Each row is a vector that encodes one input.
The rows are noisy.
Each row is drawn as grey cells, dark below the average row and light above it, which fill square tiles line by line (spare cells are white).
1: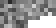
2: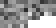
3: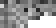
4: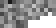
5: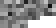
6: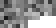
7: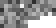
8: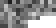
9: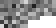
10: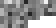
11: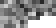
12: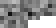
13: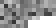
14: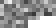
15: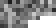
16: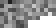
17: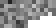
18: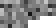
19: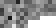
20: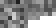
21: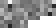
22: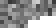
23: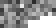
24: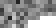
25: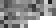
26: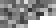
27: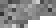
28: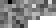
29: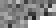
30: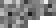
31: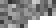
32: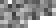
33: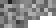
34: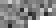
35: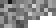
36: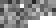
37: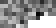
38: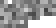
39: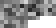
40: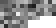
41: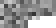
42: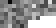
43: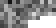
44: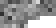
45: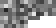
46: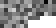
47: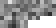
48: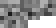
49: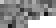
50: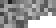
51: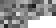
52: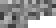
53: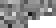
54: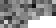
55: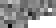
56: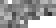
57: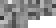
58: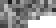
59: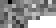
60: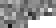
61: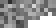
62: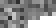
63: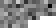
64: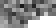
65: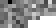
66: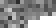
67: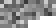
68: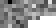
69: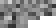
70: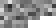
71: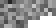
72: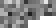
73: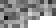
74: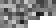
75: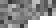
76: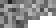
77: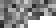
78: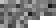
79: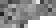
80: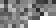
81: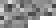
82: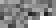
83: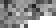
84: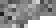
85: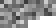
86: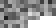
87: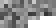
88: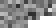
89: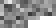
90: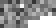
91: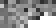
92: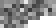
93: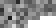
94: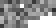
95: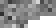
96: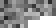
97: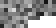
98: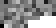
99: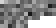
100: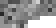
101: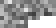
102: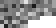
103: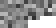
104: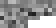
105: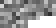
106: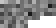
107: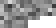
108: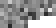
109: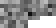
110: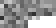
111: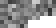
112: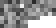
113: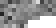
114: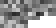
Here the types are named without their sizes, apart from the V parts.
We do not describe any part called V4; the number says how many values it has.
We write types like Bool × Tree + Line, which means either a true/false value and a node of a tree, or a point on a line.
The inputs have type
Bool × Bool × Bool + Circle × Circle + Line × (Line + V4).
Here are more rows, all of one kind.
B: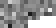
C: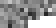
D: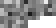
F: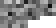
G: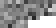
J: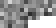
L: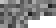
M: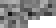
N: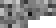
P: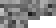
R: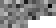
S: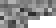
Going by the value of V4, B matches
J and S.
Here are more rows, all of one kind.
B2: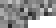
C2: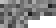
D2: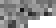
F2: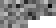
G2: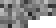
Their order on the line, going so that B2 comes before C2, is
F2, B2, G2, D2, C2.
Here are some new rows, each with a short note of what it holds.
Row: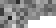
three true/false values
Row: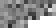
a point on a line and a value of V4
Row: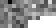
three true/false values
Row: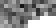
a point on each of two circles
